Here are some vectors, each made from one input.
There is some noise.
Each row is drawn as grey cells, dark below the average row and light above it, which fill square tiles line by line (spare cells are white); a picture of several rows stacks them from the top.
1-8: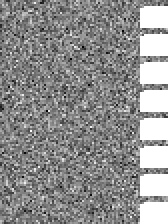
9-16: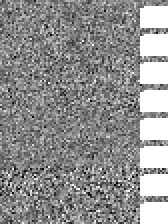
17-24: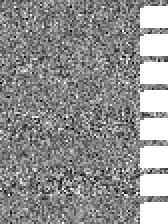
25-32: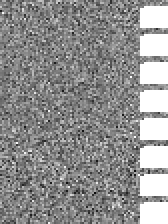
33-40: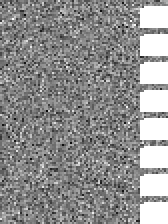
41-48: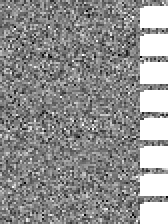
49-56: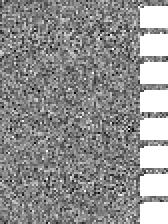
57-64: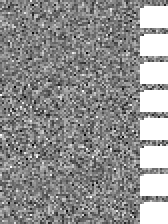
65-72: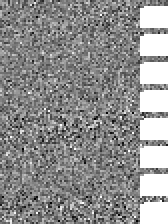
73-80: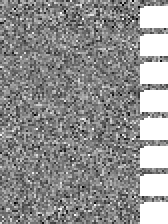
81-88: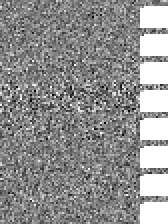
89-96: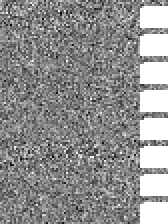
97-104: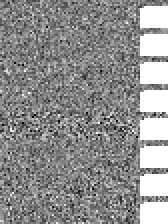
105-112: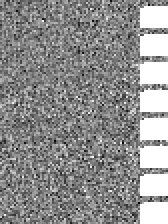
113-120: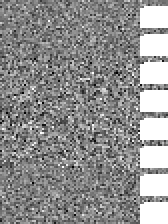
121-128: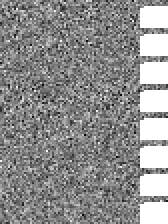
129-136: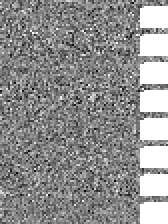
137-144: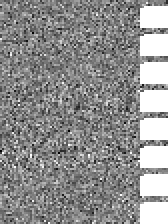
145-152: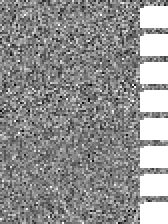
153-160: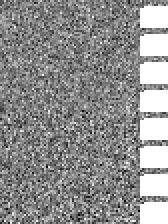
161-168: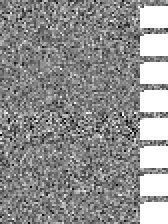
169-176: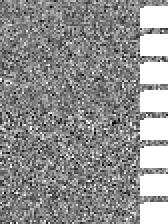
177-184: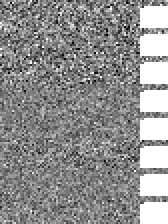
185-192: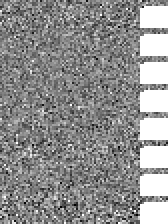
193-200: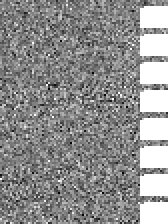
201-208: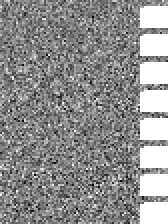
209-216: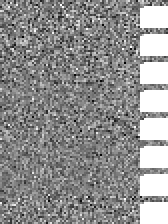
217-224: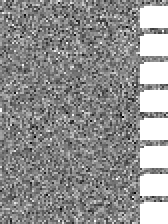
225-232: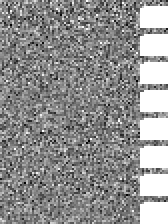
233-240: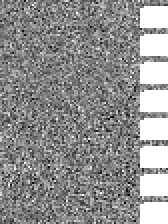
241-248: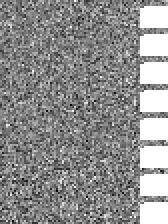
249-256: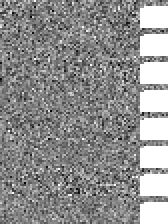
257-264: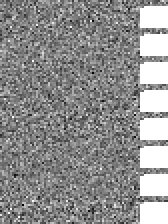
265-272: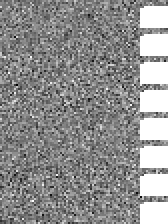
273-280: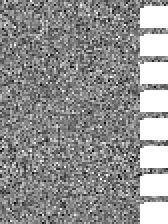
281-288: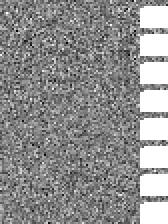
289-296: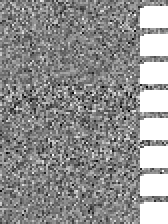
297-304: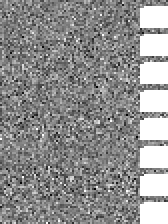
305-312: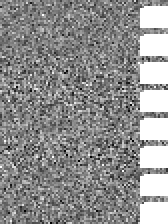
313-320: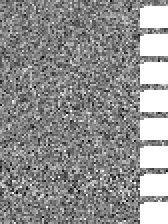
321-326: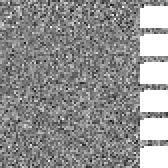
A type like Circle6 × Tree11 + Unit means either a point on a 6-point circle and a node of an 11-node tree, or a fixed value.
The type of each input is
Circle11 × (Circle11 + Label10).
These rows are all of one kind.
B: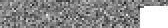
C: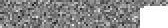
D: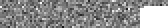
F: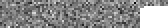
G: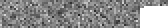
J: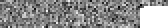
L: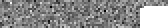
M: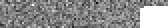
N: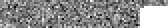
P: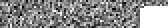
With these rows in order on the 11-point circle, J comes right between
C and L.
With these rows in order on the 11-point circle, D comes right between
L and M.
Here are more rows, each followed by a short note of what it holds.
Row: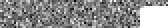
a point on an 11-point circle and one of 10 labels
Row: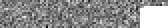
a point on an 11-point circle and one of 10 labels
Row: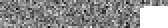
a point on each of two 11-point circles
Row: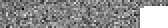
a point on each of two 11-point circles
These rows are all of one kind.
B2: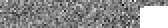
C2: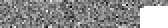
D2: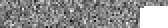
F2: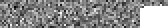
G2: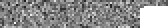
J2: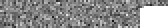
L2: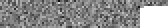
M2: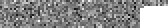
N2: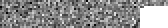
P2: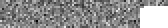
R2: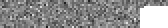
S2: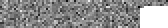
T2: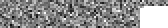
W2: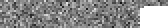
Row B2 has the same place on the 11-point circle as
J2, L2, S2 and W2.
